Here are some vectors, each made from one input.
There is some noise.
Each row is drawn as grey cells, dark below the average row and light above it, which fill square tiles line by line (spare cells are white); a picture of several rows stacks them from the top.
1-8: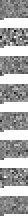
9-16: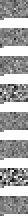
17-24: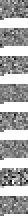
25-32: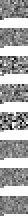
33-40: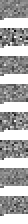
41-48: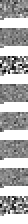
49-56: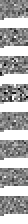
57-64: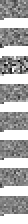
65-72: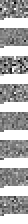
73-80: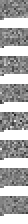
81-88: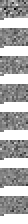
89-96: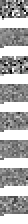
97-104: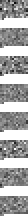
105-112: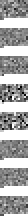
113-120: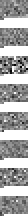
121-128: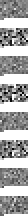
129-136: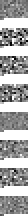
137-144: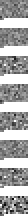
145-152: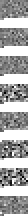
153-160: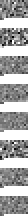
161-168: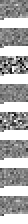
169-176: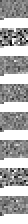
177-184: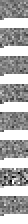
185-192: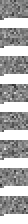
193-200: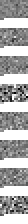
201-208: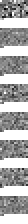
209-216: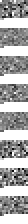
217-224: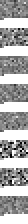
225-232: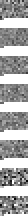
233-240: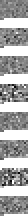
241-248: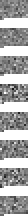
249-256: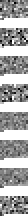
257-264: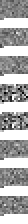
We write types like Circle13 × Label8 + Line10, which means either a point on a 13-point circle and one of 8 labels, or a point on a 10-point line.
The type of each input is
Line8 + Line11 × Line11 × Line11 × (Tree11 + Unit).
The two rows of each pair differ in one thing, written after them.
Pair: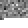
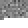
the node of the tree
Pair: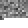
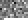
the place on one of the three 11-point lines
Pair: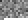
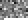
the node of the tree
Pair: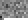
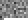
the place on one of the three 11-point lines
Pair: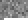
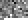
the node of the tree
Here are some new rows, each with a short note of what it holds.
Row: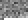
a point on each of three 11-point lines and a node of an 11-node tree
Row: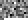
a point on each of three 11-point lines
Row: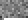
a point on each of three 11-point lines
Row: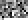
a point on an 8-point line
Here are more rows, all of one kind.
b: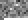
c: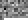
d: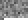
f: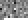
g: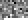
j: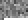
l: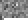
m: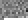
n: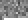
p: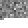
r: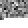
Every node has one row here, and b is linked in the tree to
r.
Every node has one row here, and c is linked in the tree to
l and p.
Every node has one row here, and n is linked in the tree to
d.
